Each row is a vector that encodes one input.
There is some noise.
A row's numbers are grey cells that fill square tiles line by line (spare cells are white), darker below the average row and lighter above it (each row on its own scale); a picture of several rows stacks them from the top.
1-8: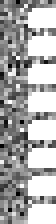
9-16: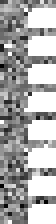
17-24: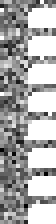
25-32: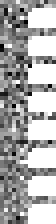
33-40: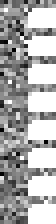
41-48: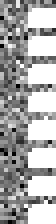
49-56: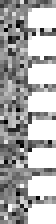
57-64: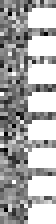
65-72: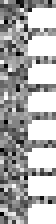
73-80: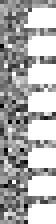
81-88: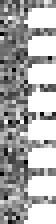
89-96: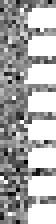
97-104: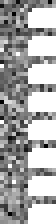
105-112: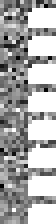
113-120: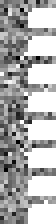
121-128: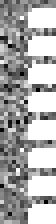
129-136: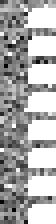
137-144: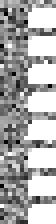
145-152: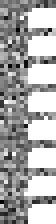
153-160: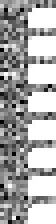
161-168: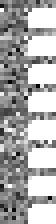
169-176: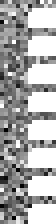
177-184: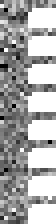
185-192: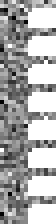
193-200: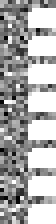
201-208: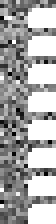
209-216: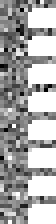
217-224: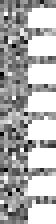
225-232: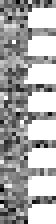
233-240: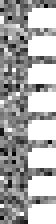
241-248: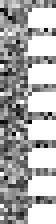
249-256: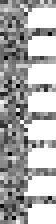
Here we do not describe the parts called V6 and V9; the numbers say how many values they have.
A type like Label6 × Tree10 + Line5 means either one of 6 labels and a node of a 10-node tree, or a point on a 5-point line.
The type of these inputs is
(Line7 + List2(Line5)) × V6 × V9.
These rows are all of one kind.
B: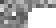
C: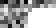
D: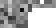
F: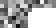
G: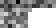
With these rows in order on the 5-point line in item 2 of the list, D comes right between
B and F.
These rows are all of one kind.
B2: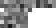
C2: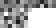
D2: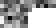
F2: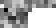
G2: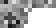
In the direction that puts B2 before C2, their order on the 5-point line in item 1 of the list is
F2, G2, B2, C2, D2.
